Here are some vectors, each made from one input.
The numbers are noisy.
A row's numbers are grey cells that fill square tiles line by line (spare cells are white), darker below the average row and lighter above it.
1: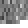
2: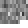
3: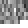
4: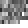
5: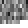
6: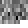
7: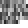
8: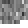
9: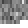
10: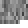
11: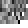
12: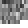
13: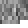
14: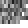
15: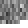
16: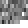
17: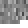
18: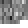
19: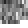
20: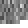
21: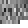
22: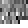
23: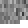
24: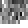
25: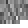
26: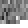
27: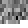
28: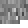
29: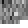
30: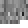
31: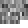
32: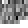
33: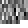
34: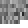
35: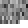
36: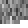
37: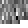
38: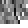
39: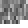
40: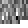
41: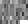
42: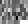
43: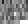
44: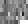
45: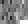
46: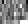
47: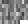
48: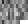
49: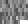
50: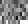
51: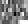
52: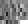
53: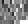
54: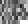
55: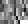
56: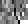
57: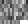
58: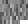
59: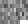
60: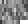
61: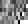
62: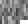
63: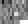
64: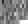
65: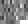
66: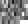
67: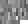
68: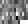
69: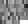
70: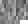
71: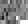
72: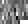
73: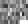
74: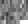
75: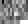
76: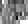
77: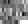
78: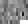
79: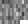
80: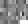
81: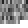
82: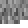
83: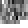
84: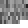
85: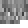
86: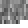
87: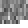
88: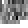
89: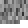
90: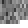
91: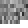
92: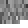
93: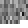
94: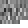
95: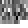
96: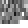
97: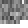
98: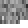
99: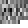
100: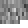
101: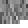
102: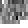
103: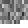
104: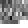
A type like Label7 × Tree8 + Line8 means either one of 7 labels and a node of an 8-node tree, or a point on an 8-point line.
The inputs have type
Bool × (Line4 + Line5) + Label5.
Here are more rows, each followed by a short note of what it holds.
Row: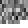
one of 5 labels
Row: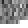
a point on a 4-point line and a true/false value
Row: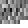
a point on a 5-point line and a true/false value
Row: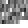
one of 5 labels
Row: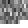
a point on a 4-point line and a true/false value
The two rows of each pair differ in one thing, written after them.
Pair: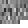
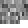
the place on the 5-point line
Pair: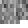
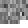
the true/false value
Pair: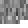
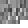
the true/false value
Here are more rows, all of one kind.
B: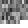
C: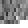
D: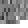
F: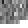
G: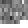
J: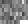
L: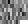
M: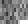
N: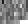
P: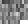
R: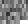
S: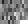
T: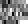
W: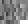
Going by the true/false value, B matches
D, G and J.
